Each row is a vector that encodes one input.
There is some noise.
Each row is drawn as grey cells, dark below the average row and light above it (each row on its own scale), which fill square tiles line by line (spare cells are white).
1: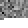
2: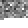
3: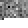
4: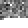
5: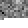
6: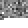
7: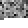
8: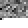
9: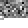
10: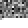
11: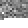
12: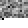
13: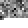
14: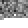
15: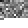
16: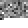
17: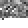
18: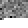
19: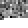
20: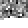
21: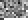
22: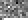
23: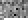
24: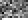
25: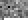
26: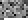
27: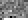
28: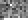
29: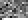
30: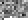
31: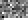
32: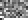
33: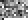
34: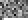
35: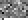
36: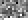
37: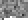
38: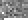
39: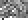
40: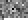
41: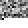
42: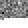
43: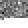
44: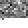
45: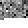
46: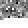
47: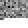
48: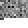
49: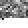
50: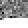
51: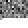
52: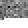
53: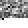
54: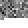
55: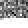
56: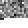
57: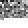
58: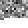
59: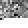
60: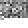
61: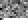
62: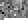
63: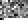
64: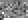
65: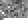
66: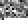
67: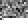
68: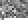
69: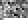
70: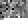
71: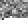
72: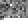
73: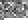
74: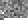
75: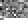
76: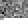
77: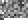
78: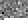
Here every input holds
a point on a 6-point line and four true/false values.
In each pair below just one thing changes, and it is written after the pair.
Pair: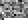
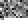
the place on the 6-point line
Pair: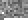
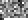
one of the four true/false values
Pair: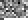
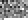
the place on the 6-point line
